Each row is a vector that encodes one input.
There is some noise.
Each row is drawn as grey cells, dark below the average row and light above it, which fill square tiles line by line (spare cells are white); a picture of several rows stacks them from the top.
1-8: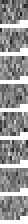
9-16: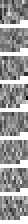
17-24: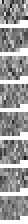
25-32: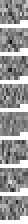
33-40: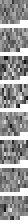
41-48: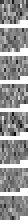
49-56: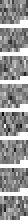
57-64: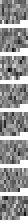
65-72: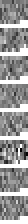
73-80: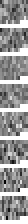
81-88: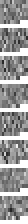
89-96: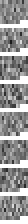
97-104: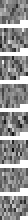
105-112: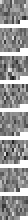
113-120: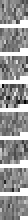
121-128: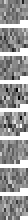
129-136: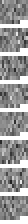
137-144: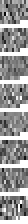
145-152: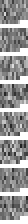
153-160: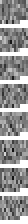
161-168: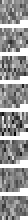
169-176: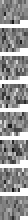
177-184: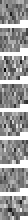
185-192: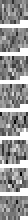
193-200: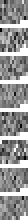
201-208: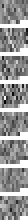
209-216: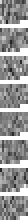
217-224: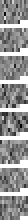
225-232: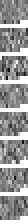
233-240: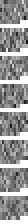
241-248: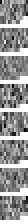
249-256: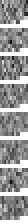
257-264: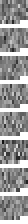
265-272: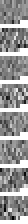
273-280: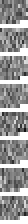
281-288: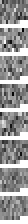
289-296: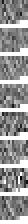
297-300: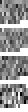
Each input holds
a list of up to three points on a 5-point line.
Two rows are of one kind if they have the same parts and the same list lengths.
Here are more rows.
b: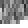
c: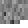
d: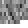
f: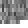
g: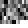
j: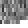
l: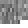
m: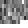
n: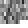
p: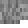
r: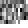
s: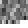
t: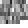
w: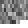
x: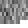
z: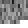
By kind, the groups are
b, f, g, j, s
c, p, t, w, z
d, l, m, n, x
r

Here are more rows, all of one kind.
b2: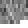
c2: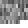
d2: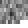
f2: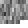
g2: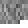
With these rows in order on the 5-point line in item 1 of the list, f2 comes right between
b2 and g2.
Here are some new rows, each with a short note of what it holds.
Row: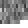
a list of one item
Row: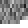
a list of one item
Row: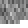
a list of two items
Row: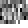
the empty list
